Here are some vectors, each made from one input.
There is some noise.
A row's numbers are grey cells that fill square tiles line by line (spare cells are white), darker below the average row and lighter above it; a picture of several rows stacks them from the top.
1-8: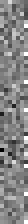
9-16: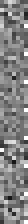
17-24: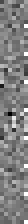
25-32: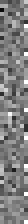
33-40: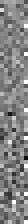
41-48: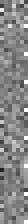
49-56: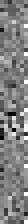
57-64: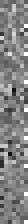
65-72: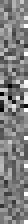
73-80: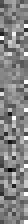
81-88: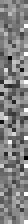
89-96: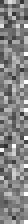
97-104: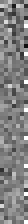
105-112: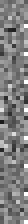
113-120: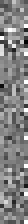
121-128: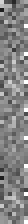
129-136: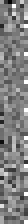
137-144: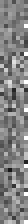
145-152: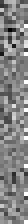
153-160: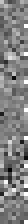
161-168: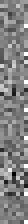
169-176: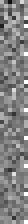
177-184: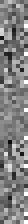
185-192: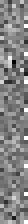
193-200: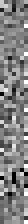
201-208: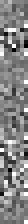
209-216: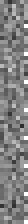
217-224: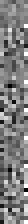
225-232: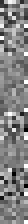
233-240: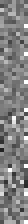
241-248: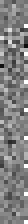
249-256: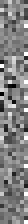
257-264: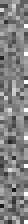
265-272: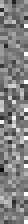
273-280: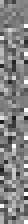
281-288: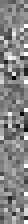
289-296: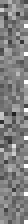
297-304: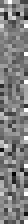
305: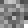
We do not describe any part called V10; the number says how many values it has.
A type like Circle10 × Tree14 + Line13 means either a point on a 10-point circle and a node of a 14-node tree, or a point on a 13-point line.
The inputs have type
(Circle6 + Tree13) × V10 + Line11 + Line13.
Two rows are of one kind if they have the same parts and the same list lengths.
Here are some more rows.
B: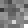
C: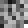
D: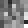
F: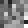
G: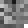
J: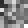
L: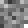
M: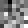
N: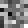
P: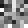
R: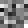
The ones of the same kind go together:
B, M, N, P, R
C, G
D, F, J
L

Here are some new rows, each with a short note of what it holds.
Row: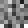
a point on an 11-point line
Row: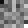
a point on an 11-point line
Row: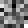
a node of a 13-node tree and a value of V10
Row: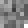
a point on a 6-point circle and a value of V10
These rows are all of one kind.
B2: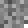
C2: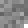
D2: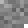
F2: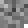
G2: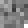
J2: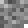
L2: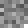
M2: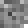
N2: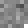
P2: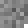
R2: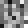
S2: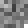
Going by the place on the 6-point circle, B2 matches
D2, F2, J2 and P2.
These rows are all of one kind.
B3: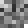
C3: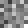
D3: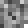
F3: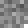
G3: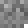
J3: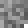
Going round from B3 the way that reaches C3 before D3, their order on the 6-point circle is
B3, C3, G3, D3, F3, J3.
